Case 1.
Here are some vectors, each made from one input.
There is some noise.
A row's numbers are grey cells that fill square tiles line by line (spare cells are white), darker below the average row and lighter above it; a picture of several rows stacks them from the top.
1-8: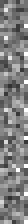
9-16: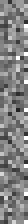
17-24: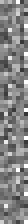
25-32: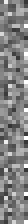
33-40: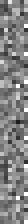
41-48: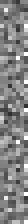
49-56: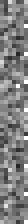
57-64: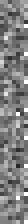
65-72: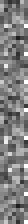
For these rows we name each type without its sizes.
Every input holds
either a point on a circle, or a point on a line.
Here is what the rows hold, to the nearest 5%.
About 65% of them hold a point on a circle. The rest hold a point on a line.
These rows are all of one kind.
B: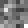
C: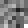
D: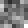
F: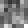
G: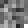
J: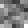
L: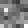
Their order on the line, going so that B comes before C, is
F, D, J, L, B, G, C.
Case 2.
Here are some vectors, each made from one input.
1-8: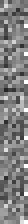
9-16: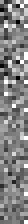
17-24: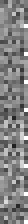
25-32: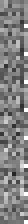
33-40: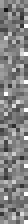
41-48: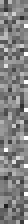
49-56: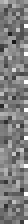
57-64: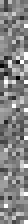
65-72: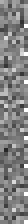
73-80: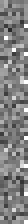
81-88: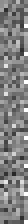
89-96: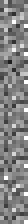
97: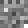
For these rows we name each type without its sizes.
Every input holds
a list of points on a line.
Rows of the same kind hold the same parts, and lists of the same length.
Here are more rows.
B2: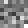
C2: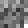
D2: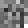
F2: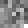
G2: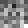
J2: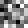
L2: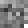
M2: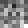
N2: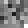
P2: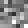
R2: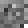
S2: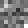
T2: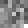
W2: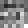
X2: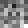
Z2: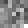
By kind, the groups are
B2, C2, D2, L2, N2, P2, R2, S2
F2, G2, M2, T2, W2, X2, Z2
J2

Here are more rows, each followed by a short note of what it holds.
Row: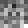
a list of one item
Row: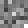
a list of one item
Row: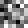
the empty list
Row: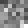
a list of one item
